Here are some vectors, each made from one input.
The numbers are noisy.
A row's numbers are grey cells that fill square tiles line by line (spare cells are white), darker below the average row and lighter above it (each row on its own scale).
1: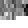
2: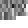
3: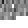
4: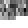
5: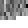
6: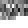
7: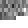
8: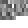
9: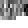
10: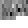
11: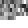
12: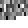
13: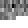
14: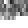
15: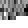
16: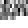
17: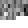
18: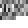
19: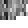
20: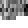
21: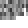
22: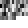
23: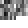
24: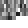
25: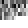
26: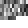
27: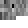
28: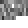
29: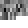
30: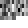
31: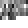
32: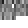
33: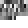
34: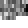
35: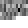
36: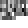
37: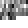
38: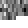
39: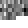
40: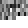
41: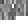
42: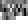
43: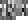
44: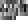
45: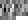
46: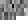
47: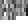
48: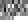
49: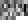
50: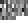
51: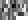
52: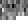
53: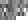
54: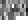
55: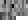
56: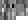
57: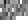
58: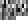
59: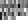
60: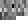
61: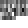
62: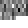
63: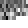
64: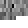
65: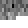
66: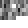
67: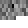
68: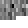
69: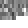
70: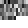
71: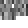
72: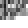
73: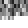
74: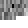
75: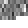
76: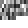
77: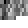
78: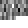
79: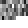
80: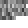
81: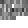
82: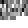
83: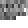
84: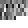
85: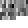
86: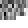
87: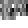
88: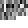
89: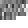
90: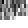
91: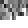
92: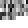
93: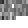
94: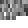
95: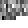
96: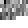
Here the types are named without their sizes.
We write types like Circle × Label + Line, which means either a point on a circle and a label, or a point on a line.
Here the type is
Label × (Label + Line).
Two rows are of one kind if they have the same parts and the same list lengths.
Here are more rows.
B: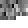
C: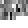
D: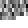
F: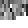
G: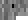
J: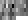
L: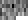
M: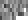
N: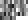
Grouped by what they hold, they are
B, D, F, J, M, N
C, G, L

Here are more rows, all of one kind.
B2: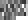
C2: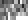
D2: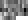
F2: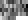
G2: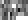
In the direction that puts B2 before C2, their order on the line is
B2, D2, F2, G2, C2.
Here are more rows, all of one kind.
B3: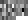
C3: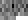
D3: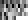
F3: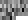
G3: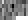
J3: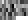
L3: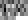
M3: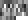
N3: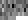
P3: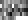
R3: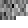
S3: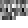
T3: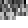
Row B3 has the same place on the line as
D3, M3 and R3.
